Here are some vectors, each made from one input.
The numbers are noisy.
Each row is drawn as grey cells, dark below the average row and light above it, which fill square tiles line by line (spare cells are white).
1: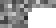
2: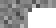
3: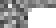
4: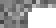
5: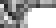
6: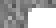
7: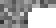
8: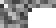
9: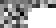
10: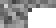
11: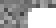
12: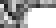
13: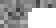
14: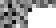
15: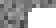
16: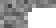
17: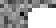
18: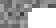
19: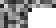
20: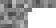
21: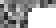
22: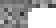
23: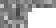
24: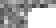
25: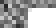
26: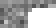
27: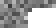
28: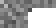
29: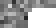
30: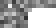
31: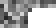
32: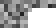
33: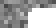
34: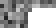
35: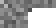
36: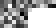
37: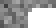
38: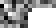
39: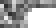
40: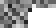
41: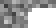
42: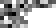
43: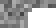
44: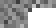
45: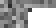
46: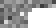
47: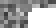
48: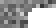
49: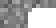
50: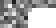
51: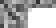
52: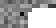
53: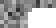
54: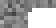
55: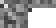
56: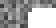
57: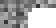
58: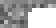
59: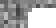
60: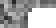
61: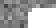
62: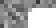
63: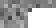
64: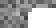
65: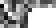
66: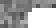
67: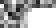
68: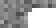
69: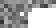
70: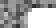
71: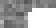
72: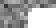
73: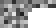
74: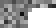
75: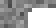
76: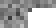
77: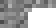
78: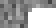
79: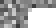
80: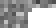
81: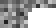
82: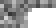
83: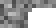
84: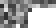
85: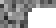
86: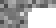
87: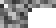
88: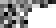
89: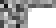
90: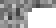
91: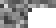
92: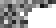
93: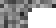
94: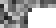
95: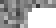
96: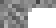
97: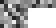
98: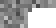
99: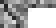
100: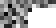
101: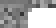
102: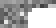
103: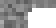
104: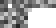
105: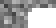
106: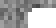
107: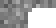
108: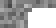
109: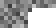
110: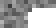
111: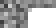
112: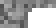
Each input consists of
a point on a 10-point line and a true/false value.
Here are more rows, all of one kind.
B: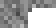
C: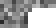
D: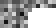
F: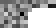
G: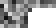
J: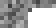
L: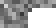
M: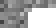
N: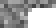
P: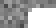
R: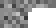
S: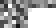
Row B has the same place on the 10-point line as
C and S.
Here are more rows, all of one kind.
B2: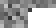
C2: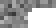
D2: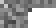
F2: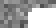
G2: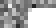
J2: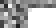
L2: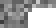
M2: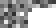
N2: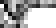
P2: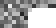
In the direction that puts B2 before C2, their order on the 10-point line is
L2, J2, B2, G2, D2, F2, C2, N2, P2, M2.
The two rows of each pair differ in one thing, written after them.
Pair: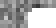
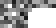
the true/false value
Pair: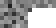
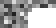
the true/false value
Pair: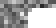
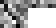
the place on the 10-point line
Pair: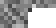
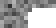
the place on the 10-point line
